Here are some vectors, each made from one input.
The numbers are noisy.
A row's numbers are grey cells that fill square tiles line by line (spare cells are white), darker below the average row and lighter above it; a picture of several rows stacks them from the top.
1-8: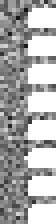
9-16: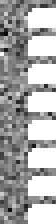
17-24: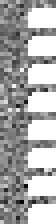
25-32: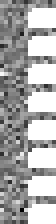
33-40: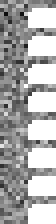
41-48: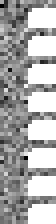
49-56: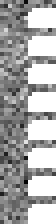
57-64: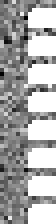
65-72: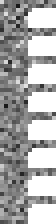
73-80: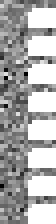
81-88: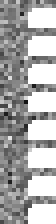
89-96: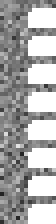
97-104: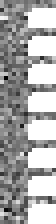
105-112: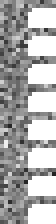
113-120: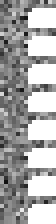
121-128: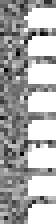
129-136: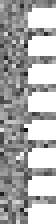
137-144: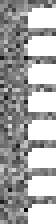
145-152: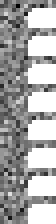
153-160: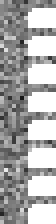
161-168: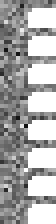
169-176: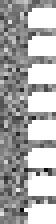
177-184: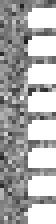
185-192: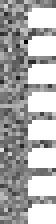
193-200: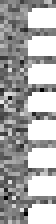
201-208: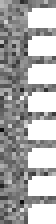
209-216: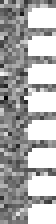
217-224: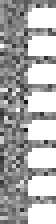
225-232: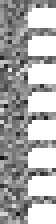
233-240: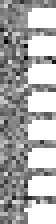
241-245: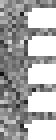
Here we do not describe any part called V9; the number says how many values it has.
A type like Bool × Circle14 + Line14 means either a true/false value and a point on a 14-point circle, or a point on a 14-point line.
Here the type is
Bool × Label11 × (Tree12 + V9).
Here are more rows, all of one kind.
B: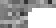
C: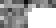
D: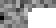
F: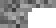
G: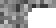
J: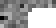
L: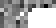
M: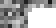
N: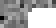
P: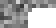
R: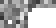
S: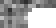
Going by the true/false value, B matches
C, M and S.
